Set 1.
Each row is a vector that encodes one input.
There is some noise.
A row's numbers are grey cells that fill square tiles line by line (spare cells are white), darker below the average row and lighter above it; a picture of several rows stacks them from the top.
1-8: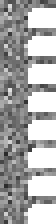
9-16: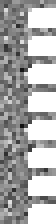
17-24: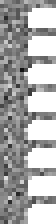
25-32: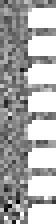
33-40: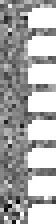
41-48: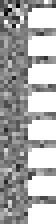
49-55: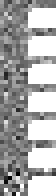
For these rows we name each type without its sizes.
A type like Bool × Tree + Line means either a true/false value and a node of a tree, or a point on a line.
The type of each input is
List(Line).
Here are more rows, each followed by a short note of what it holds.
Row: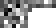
the empty list
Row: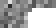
a list of one item
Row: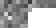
a list of two items
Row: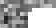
a list of two items
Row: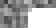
a list of two items
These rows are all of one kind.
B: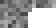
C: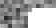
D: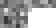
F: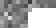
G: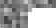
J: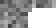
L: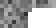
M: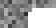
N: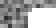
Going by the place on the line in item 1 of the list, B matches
J, L and M.
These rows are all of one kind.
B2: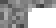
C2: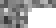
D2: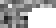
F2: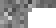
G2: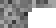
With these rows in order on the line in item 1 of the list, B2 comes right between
C2 and G2.
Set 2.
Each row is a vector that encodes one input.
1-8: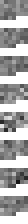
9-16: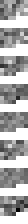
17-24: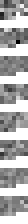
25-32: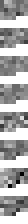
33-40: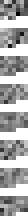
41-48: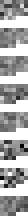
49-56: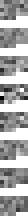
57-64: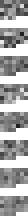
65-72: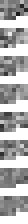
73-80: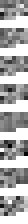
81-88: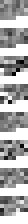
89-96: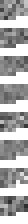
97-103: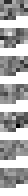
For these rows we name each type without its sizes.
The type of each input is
List(Line).
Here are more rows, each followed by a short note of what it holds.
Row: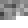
a list of one item
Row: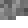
a list of two items
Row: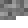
a list of two items
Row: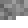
a list of two items
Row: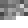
a list of two items
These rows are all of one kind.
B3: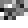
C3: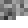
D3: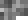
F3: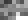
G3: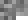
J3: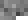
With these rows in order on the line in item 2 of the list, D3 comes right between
C3 and J3.
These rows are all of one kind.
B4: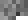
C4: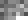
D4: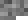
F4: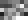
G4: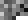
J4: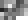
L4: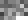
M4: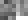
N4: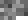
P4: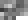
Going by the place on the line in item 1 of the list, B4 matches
C4 and M4.
